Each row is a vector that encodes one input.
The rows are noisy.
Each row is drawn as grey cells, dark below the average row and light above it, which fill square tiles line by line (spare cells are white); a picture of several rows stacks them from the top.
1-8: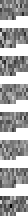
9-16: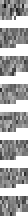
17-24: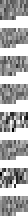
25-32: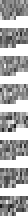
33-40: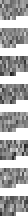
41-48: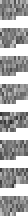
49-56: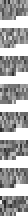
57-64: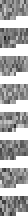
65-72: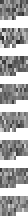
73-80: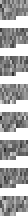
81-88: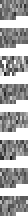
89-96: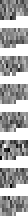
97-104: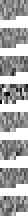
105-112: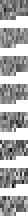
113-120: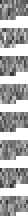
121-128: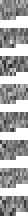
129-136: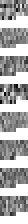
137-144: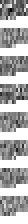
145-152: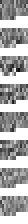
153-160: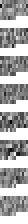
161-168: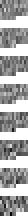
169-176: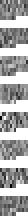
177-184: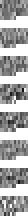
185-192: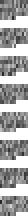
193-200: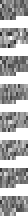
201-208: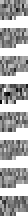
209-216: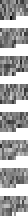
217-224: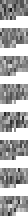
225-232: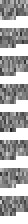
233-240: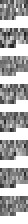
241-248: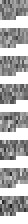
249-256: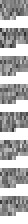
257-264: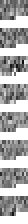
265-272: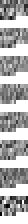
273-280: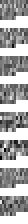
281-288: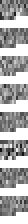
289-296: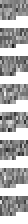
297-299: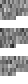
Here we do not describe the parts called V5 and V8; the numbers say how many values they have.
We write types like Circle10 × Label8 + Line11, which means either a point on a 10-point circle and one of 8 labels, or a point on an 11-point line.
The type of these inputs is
Bool × (Label10 × (Tree13 + V8) × V5 + Unit).
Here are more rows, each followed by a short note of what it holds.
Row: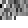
a true/false value
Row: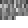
one of 10 labels, a true/false value, a value of V5 and a value of V8
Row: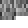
one of 10 labels, a node of a 13-node tree, a true/false value and a value of V5
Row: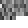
one of 10 labels, a true/false value, a value of V5 and a value of V8
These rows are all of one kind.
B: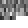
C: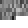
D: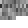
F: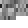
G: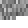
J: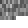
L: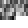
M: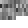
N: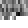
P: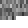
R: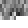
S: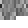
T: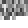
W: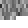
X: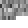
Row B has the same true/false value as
C, J, L and P.
